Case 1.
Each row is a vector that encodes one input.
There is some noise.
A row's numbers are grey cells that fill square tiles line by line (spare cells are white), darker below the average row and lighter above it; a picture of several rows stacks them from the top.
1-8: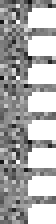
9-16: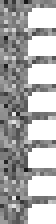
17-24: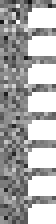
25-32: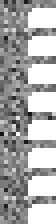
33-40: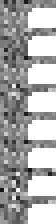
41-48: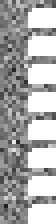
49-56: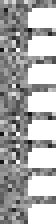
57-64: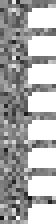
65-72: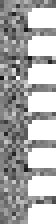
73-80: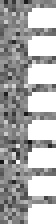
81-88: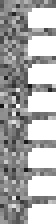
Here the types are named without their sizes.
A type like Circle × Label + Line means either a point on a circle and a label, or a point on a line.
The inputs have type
Line.
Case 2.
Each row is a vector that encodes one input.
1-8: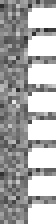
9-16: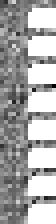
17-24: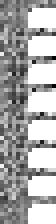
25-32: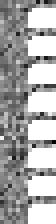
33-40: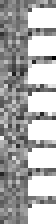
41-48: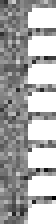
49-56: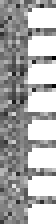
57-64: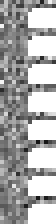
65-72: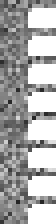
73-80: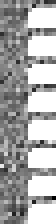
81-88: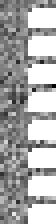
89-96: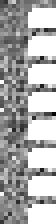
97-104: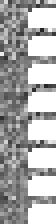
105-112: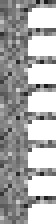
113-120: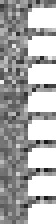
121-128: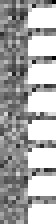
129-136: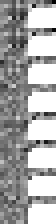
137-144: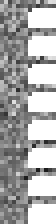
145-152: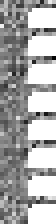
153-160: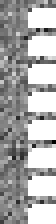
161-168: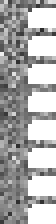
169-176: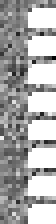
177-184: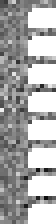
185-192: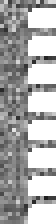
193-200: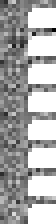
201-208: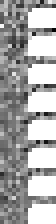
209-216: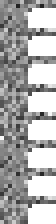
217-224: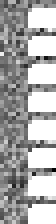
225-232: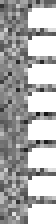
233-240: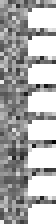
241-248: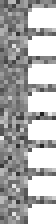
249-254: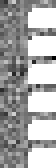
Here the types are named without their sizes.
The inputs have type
Line.
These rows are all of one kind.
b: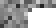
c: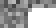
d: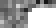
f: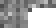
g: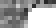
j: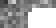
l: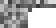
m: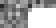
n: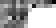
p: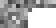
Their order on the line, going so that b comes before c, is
l, p, b, f, j, c, m, d, g, n.
